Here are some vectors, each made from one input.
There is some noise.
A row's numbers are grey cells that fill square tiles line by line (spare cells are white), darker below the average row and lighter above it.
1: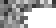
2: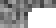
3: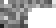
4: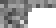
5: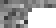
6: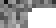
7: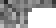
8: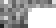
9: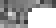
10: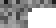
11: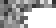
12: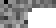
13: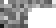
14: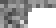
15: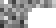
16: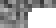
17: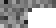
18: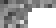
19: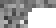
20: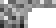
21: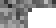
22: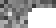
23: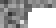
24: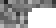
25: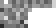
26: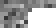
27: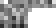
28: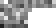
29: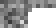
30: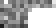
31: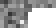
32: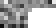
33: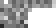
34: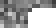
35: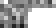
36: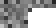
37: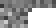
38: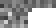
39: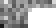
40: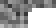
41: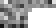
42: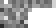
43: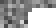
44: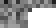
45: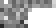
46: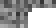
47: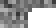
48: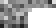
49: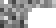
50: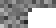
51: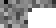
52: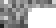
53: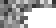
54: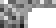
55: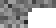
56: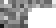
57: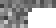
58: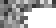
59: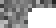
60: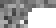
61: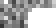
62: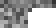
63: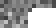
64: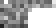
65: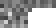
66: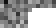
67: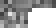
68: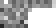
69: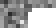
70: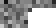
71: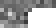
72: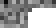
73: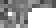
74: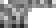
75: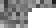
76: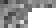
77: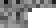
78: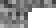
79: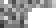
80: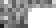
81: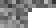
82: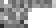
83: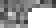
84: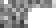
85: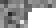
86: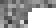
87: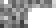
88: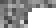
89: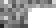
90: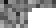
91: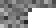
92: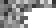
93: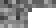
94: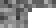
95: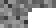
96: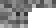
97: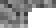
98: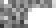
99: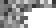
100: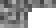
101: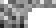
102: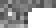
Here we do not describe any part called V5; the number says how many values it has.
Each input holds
either a true/false value and a value of V5, or a list of up to three points on a 6-point circle.
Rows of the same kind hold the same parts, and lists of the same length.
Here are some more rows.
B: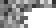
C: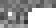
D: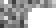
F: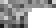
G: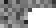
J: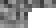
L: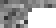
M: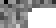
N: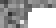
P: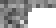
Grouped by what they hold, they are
B
C, J
D, F
G, M
L, N, P

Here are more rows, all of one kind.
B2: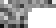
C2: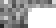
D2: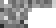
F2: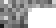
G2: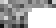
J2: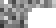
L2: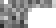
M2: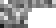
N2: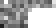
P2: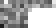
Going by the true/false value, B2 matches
G2 and M2.
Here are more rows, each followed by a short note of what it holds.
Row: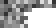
the empty list
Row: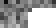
a list of three items
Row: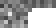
a list of two items
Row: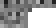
a list of three items
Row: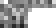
a true/false value and a value of V5
